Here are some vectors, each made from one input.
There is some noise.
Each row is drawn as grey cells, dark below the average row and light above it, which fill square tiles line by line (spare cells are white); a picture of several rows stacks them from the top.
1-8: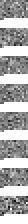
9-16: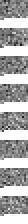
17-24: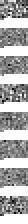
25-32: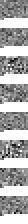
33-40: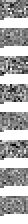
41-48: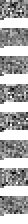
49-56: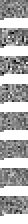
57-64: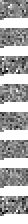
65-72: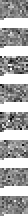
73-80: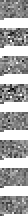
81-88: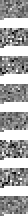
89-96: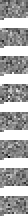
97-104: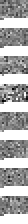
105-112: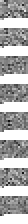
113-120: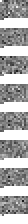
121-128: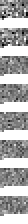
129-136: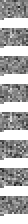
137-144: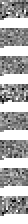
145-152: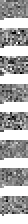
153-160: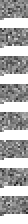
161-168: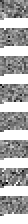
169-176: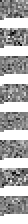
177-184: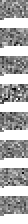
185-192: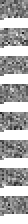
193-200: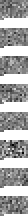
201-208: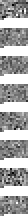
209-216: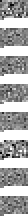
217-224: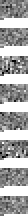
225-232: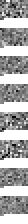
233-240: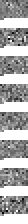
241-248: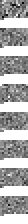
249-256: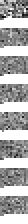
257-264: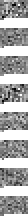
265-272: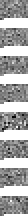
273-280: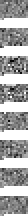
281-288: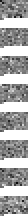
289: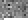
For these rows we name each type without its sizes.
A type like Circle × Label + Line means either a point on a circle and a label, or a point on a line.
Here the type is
((Bool × Bool × Bool × Bool + Unit) × Line + Tree) × Tree × Tree × Tree.
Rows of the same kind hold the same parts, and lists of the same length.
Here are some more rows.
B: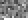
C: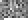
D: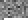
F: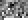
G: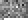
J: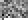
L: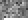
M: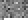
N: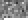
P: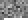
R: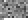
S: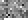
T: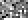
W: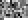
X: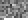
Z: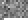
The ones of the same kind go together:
B, D, G, J, M, N, P, S, X, Z
C, L, R
F, T, W

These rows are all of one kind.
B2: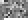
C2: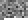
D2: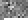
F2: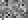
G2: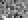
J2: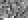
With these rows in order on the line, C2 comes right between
B2 and D2.
